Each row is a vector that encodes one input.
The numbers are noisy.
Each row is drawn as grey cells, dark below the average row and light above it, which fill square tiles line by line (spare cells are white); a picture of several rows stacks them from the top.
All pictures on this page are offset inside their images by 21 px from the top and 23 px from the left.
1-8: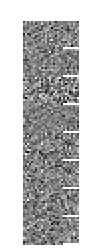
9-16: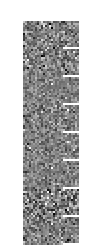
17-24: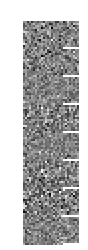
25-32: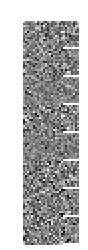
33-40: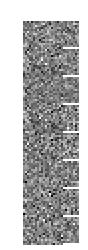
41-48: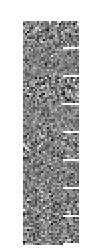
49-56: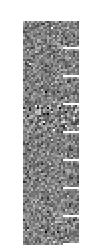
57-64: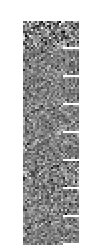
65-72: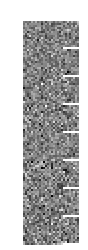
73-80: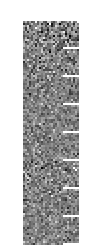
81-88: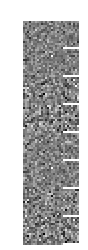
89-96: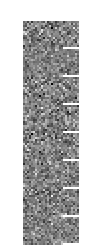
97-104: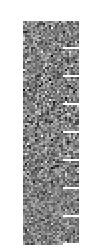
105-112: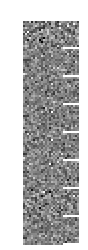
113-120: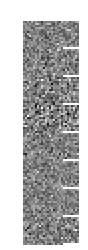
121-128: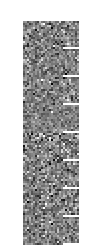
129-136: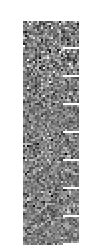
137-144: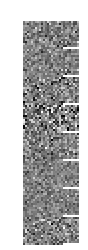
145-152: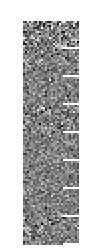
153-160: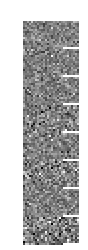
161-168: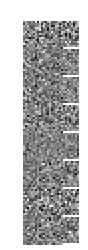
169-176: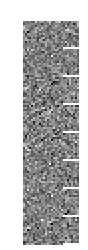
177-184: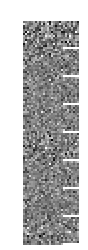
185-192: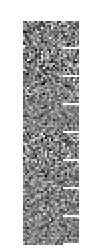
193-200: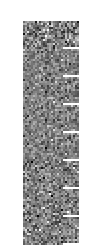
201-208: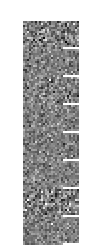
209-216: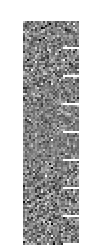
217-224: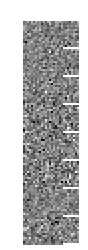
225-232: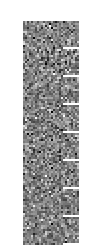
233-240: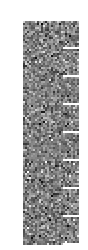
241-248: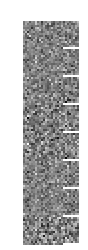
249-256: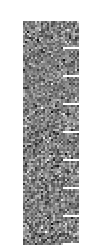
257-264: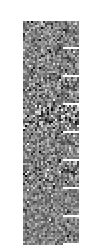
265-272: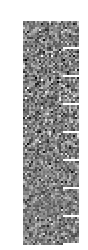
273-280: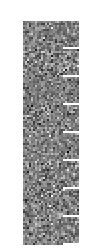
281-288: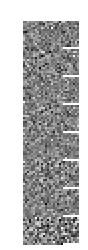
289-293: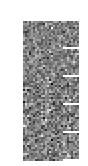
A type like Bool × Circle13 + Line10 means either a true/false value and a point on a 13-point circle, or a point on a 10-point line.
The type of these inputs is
(Circle11 + Unit) × Label10.
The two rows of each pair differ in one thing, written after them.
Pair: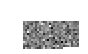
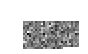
the label
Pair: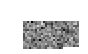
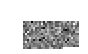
the place on the 11-point circle
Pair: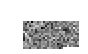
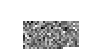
the label
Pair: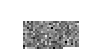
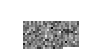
the label
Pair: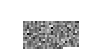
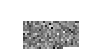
the place on the 11-point circle
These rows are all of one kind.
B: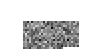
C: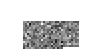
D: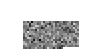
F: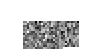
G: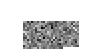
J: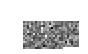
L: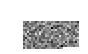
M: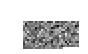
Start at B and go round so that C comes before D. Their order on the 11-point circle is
B, M, L, C, F, J, D, G.
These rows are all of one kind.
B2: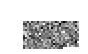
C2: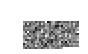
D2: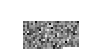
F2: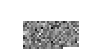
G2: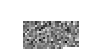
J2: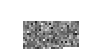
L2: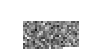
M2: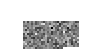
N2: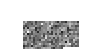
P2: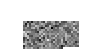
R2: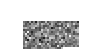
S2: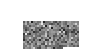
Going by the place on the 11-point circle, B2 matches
C2 and F2.
